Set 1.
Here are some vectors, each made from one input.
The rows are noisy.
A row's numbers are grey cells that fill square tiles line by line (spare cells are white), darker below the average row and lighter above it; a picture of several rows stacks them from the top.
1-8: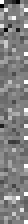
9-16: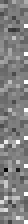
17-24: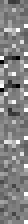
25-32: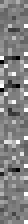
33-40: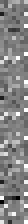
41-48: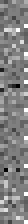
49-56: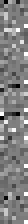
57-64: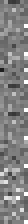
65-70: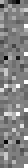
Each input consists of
a node of a 10-node tree.
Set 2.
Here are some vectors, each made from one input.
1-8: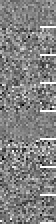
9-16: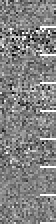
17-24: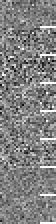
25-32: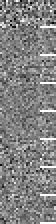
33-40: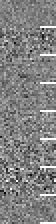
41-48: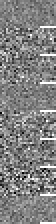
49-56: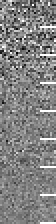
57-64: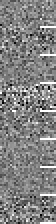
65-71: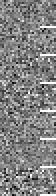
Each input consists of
a point on a 12-point line.
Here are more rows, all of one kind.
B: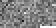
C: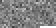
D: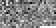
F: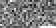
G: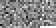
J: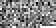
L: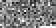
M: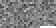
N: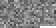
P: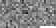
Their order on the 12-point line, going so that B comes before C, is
P, M, F, J, L, G, D, N, B, C.
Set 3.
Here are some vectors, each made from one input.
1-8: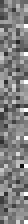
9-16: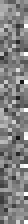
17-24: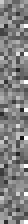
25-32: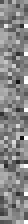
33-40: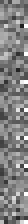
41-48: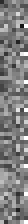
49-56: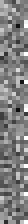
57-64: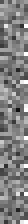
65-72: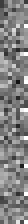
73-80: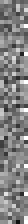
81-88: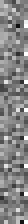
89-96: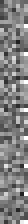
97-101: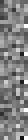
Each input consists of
a point on a 13-point line.
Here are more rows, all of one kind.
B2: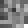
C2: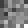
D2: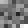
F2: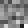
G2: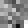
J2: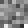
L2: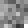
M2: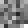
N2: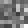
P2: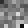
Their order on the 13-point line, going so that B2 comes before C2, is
M2, D2, N2, B2, C2, P2, F2, J2, L2, G2.
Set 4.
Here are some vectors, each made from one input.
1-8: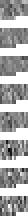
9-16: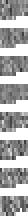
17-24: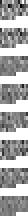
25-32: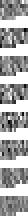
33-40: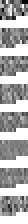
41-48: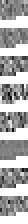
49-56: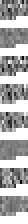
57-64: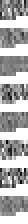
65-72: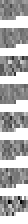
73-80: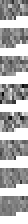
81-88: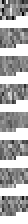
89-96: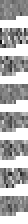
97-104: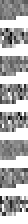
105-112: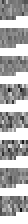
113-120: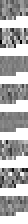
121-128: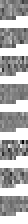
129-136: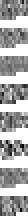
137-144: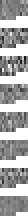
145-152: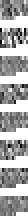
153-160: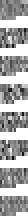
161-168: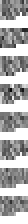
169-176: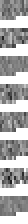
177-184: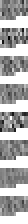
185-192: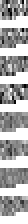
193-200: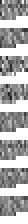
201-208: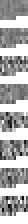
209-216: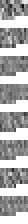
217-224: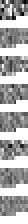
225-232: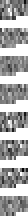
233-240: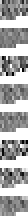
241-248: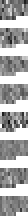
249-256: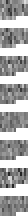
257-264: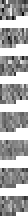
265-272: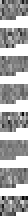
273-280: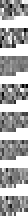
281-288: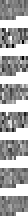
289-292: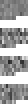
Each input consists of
either a fixed value, or three true/false values.
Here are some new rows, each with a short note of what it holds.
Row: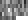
three true/false values
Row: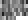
a fixed value
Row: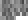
three true/false values
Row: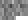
three true/false values
